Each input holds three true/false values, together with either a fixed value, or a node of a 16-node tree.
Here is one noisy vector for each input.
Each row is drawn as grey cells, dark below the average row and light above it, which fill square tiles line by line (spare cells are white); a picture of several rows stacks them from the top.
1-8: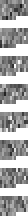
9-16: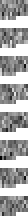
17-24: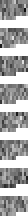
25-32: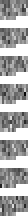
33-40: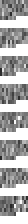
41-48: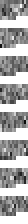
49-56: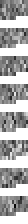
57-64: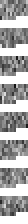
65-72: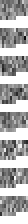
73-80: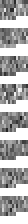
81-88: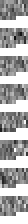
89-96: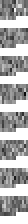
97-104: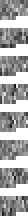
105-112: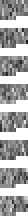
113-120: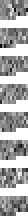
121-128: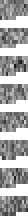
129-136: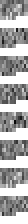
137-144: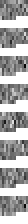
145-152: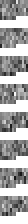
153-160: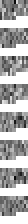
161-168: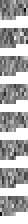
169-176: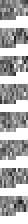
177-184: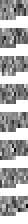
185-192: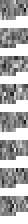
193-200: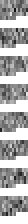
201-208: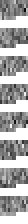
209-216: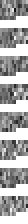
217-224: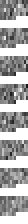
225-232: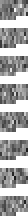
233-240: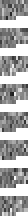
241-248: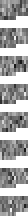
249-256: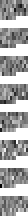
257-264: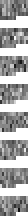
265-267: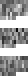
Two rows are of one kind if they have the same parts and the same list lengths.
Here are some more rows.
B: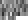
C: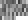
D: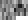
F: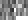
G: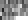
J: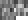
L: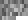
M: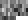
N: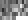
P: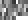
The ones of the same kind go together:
B, C, F, G, J, L, M, N, P
D

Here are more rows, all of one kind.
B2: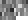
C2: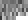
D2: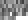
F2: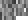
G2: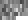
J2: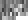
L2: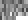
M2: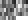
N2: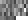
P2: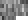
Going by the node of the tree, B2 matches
C2, D2, J2 and L2.
